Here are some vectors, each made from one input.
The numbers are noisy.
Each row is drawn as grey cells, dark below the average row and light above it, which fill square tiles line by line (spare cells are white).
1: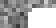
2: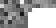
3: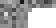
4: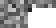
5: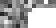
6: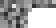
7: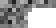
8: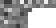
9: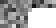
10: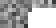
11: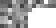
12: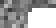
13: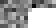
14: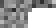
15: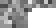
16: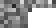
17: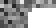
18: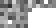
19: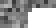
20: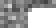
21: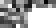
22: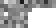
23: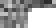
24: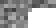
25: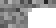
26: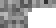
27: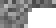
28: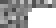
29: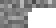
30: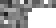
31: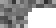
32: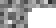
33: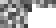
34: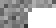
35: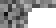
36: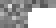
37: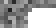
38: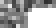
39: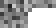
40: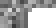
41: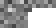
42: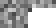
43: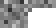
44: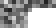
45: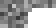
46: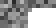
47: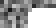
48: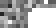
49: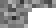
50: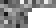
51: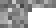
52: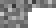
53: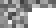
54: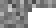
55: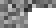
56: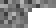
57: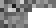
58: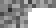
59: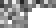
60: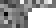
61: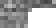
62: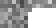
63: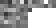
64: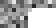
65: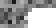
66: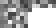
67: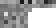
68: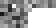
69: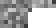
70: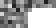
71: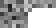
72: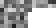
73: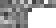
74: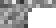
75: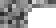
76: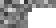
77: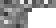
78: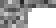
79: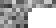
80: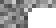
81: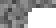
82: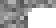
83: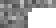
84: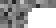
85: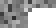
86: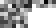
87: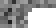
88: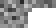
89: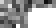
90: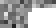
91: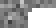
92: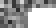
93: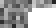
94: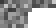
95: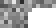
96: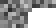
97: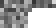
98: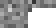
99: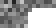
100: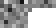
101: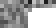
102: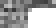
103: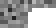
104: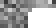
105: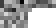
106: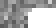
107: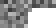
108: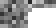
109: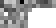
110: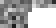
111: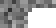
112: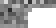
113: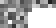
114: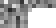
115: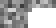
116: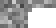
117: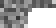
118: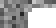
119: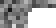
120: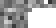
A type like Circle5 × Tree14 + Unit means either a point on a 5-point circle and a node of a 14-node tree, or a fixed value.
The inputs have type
Bool × Line8 × Line9.
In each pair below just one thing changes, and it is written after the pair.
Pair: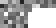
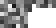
the true/false value
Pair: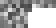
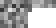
the place on the 8-point line
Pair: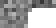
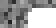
the place on the 9-point line
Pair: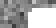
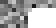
the place on the 8-point line
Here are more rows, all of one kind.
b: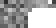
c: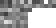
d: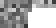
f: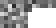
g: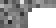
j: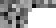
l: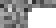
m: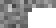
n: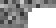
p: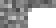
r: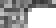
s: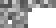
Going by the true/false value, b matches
d and s.
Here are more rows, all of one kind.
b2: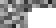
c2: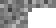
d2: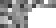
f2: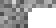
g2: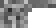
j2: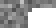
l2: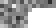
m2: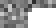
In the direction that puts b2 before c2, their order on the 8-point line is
l2, b2, j2, f2, g2, c2, m2, d2.
